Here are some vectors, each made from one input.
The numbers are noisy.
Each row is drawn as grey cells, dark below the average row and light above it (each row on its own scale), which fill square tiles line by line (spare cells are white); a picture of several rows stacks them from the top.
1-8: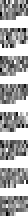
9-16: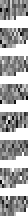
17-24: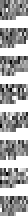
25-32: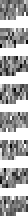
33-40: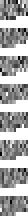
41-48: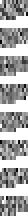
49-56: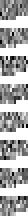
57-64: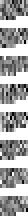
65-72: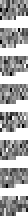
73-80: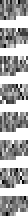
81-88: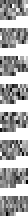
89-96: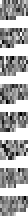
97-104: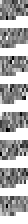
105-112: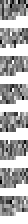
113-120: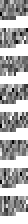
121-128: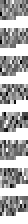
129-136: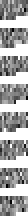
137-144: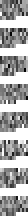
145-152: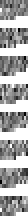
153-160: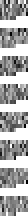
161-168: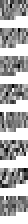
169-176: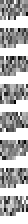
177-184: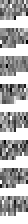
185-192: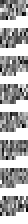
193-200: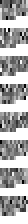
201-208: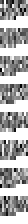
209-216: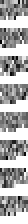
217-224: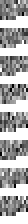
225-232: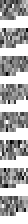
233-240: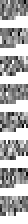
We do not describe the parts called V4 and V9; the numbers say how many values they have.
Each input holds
a value of V4 and a value of V9, together with either one of 10 labels, or four true/false values.
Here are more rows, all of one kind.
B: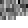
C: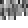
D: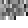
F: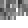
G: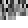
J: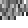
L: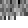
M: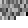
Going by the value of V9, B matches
C and J.
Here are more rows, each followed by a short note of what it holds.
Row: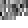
four true/false values, a value of V4 and a value of V9
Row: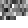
four true/false values, a value of V4 and a value of V9
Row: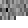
one of 10 labels, a value of V4 and a value of V9
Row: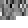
four true/false values, a value of V4 and a value of V9
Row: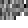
one of 10 labels, a value of V4 and a value of V9
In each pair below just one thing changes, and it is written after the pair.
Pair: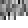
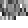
the label
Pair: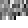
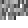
the value of V4
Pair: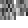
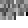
the value of V9
